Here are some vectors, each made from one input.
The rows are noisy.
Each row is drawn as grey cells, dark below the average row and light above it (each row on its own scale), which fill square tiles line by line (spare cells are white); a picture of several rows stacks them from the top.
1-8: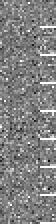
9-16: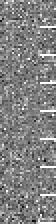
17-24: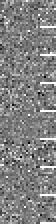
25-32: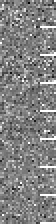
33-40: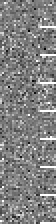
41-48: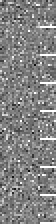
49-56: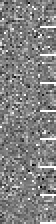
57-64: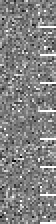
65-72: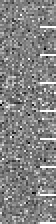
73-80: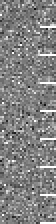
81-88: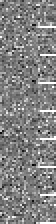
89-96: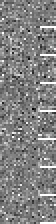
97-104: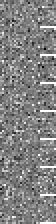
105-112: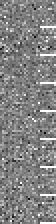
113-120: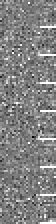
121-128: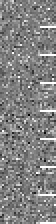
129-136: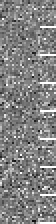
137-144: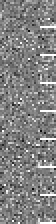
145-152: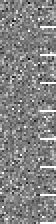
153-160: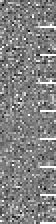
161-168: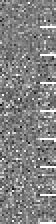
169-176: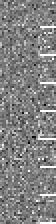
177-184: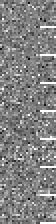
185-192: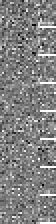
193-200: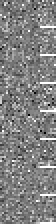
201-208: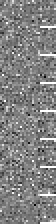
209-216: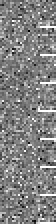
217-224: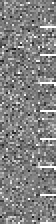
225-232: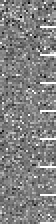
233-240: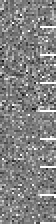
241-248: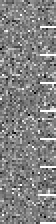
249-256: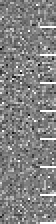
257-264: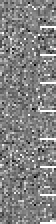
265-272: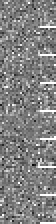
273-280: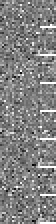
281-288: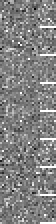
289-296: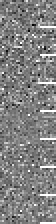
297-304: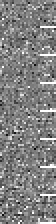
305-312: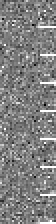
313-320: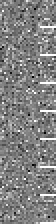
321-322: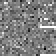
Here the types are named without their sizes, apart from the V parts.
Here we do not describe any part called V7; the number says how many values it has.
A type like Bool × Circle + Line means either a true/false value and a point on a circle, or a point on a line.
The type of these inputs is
Bool × Bool × Bool × V7 + List(Circle).
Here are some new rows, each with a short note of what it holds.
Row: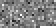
three true/false values and a value of V7
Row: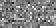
three true/false values and a value of V7
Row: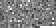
the empty list
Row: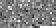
the empty list
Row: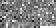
a list of two items
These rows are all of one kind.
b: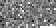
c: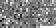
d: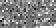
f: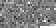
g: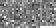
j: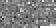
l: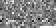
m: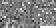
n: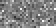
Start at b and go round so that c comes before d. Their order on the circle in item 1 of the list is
b, l, g, n, m, c, d, j, f.
